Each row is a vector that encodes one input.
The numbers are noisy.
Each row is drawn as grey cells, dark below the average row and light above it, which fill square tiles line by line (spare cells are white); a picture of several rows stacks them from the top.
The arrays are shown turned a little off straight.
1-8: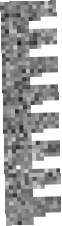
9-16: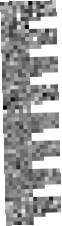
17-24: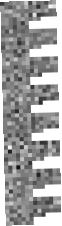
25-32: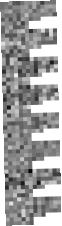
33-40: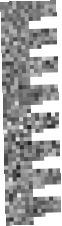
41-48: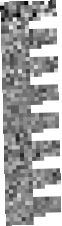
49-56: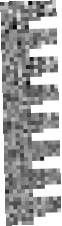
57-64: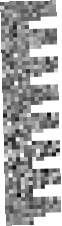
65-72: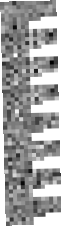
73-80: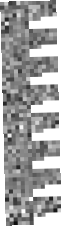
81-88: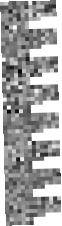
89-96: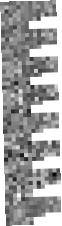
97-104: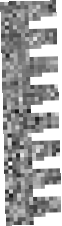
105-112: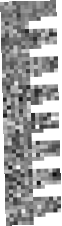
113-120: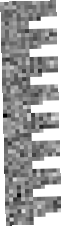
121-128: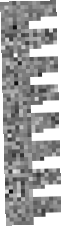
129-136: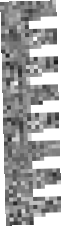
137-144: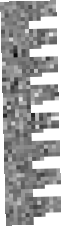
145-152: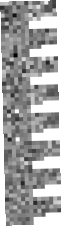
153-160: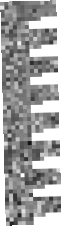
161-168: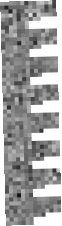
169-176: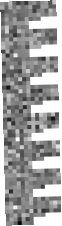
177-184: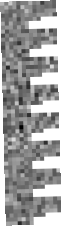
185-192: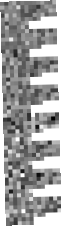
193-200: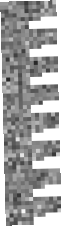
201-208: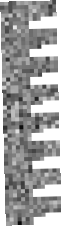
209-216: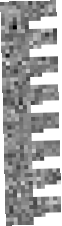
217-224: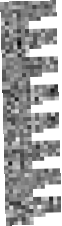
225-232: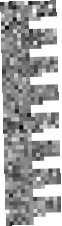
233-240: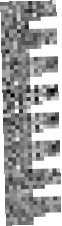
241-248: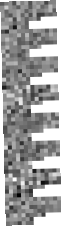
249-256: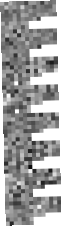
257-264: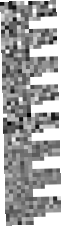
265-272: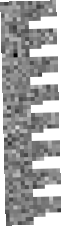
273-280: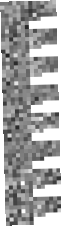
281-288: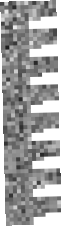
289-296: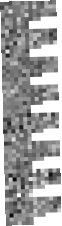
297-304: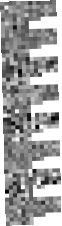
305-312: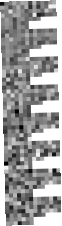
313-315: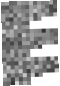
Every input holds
either a point on a 6-point circle, or a point on a 14-point circle and a node of an 11-node tree, or a fixed value.
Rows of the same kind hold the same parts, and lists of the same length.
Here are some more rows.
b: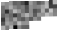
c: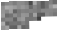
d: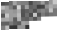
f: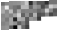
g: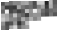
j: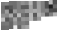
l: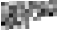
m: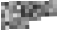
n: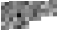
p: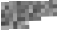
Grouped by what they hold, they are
b, c, d, f, m, n, p
g, j
l

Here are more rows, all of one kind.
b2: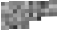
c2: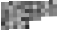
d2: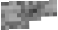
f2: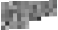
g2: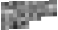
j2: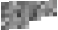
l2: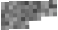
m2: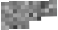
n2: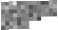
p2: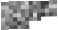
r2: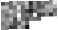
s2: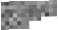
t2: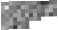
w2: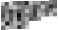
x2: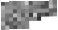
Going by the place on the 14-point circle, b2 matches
f2, m2, p2 and x2.
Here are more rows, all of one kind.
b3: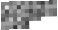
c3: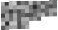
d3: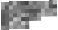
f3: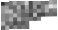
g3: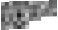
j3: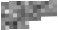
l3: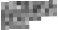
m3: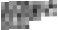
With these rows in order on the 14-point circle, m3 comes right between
b3 and c3.
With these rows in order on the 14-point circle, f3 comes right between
d3 and l3.
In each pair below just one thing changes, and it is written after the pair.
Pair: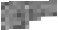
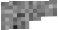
the place on the 14-point circle
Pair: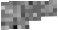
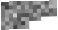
the node of the tree
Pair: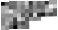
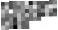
the place on the 14-point circle
